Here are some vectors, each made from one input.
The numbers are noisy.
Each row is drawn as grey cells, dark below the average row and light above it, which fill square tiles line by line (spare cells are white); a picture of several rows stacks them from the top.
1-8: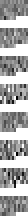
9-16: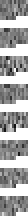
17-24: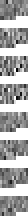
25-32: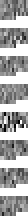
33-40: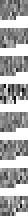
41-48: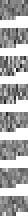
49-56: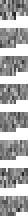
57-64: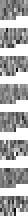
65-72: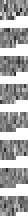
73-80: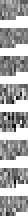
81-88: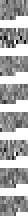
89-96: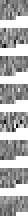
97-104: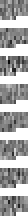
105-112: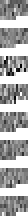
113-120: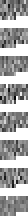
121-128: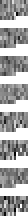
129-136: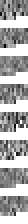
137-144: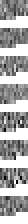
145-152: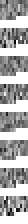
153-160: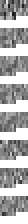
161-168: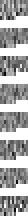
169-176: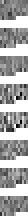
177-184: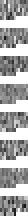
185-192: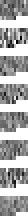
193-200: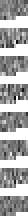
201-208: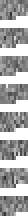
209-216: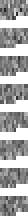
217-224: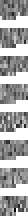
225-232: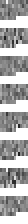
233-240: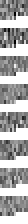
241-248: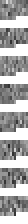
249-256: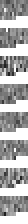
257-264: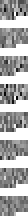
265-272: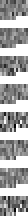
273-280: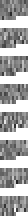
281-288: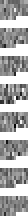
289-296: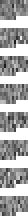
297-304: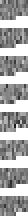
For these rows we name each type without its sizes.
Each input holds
a label, together with either a label, or a point on a line.
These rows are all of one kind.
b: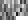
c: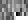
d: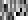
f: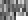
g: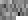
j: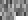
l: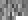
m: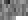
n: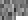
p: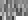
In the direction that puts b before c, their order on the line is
b, n, d, g, l, p, m, f, j, c.
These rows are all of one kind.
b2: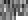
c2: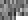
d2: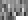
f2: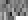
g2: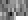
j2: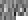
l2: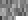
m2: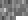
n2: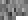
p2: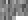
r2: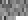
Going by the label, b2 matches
c2, f2, g2 and n2.
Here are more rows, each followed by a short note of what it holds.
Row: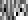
two labels
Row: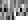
two labels
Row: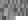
a label and a point on a line
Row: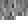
a label and a point on a line
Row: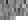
a label and a point on a line
